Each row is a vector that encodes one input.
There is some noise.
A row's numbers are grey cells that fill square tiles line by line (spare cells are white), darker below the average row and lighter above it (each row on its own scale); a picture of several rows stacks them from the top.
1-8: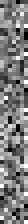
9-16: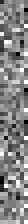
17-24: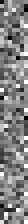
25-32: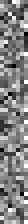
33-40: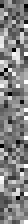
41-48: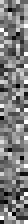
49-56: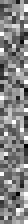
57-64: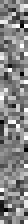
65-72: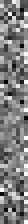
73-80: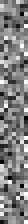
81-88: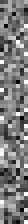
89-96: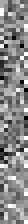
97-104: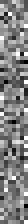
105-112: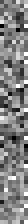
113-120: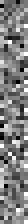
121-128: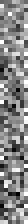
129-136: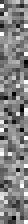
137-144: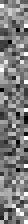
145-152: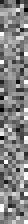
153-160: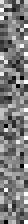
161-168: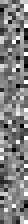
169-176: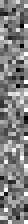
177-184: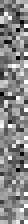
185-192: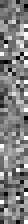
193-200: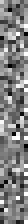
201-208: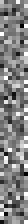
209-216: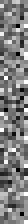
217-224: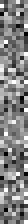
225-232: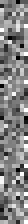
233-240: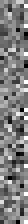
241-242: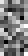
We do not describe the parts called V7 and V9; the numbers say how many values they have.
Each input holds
a true/false value and a value of V7, together with either a point on an 8-point circle, or a value of V9.
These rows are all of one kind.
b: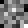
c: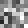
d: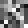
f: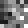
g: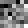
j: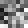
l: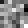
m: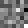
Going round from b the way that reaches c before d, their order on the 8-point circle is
b, m, g, f, j, c, d, l.
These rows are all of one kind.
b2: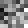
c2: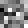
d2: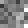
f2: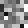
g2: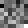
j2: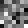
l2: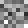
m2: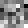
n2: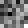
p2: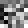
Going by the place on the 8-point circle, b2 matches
f2 and p2.
